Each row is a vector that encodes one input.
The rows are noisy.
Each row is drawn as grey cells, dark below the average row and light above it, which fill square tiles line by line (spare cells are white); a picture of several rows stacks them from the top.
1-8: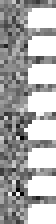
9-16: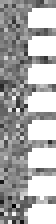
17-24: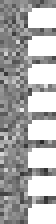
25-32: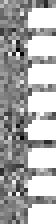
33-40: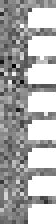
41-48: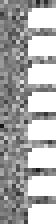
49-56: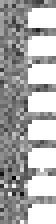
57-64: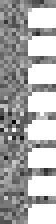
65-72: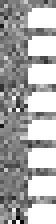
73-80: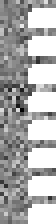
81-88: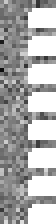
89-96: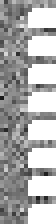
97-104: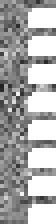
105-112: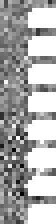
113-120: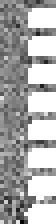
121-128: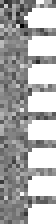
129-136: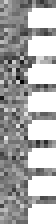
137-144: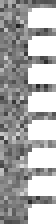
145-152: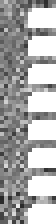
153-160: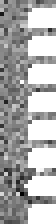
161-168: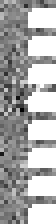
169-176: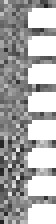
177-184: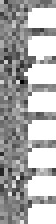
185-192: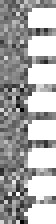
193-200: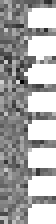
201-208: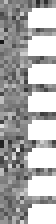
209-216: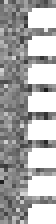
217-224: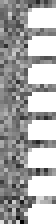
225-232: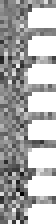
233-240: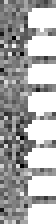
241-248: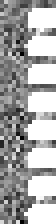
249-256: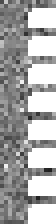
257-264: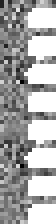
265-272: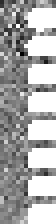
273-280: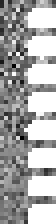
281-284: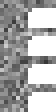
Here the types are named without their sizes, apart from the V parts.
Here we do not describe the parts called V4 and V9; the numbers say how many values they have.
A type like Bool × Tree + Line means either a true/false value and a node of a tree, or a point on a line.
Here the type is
(Bool × Bool × Bool + V4) × V9 + Line.
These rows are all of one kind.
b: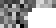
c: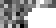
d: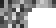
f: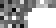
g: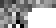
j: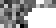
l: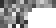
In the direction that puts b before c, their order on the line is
f, d, l, g, b, j, c.
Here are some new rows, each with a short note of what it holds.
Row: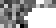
a point on a line
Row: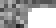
three true/false values and a value of V9
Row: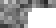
three true/false values and a value of V9
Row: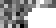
a point on a line
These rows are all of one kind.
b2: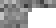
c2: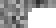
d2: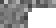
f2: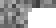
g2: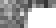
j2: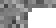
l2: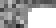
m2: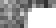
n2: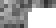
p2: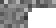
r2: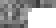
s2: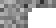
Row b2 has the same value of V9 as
d2, j2 and p2.
